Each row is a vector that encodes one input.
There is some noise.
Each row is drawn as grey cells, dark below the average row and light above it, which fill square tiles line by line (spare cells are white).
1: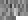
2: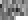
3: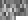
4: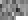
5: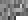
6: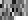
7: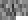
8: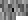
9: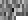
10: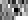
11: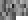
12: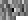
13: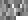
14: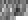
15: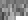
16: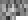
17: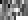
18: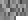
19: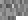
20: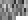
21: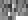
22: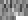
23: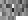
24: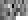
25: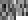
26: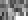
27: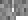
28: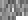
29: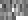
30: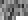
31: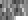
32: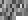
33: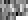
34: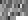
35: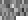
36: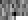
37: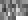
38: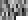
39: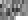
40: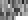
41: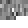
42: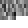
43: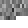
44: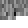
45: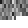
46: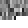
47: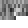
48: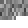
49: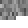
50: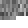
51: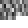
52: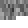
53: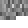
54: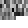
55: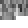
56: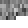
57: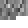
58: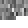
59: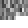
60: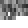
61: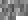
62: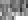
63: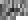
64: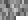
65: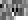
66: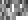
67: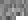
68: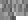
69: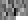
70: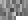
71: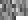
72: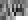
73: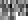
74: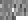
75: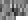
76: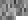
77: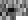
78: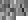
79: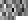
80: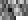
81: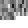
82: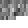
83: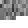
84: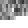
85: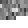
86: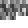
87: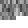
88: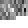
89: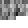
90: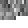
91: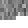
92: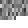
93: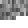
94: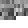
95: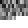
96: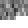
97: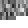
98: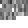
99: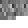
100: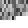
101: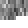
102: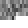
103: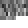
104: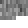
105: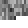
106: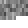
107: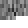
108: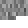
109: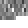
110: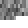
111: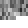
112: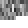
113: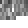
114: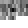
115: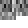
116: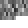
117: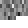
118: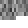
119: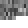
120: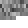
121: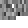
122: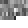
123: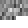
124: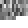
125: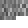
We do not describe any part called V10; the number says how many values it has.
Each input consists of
a true/false value, together with either a point on a 6-point line, or a value of V10.
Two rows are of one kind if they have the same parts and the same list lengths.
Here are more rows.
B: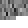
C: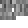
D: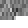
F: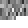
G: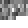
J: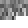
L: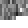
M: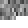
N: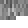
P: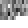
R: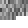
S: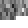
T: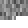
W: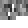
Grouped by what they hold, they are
B, D, F, M, R, T
C, G, J, L, N, P, S, W

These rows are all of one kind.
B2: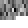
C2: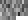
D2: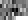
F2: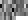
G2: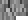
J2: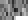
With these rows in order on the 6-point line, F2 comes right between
G2 and J2.
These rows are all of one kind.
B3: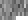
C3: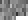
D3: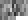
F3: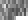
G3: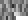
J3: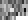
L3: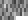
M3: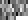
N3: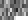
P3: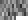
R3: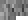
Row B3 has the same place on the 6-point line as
D3, J3 and P3.
